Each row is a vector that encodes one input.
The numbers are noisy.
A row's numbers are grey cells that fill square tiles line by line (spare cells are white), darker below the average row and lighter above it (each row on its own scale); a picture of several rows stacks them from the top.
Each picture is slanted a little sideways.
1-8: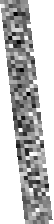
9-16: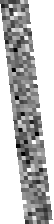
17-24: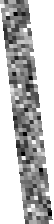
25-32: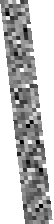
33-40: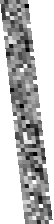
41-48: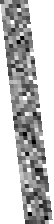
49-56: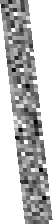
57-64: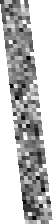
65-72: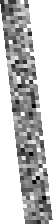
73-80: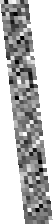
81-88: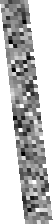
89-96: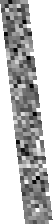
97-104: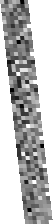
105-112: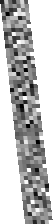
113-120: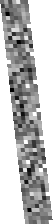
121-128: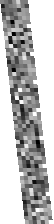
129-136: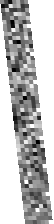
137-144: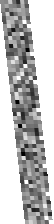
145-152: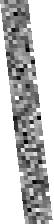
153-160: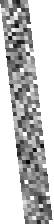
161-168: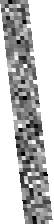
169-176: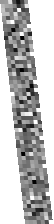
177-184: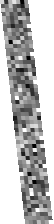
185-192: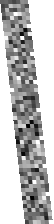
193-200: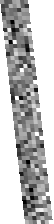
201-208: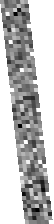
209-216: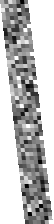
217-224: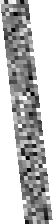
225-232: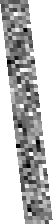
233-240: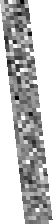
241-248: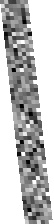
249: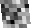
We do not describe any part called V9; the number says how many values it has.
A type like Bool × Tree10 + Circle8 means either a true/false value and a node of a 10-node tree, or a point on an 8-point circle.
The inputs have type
List3(Bool × V9).
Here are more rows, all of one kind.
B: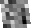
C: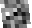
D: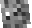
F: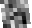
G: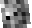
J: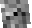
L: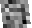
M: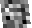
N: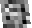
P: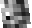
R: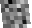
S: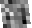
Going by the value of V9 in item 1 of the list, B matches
L, N, P and R.
